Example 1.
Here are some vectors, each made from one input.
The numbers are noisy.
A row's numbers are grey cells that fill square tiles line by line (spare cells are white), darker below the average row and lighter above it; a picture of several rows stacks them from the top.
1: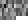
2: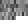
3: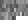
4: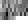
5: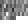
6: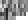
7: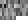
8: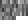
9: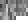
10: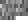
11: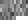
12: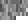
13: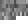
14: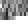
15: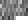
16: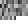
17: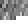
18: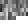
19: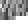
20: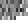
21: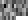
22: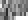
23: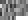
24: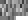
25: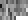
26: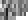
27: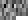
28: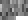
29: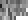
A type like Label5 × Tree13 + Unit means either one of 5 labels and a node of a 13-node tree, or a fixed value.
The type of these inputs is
Line5.
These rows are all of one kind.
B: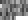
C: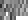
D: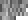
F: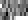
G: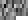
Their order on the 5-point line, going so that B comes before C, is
F, B, C, D, G.
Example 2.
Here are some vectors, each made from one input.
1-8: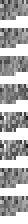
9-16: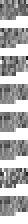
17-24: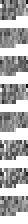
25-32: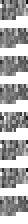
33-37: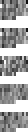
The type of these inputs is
Line5.
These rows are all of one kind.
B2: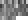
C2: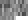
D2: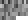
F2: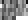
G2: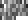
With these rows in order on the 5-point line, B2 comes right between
C2 and G2.
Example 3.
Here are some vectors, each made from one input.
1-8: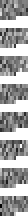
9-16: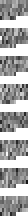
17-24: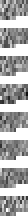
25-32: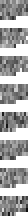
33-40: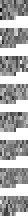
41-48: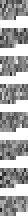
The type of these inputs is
Circle10.
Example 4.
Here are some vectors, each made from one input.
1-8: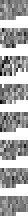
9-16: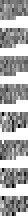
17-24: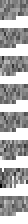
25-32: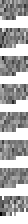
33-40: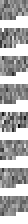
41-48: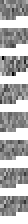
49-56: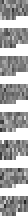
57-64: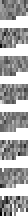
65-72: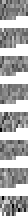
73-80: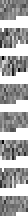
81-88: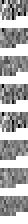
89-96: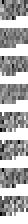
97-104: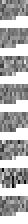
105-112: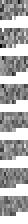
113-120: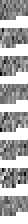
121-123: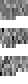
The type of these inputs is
Circle19.
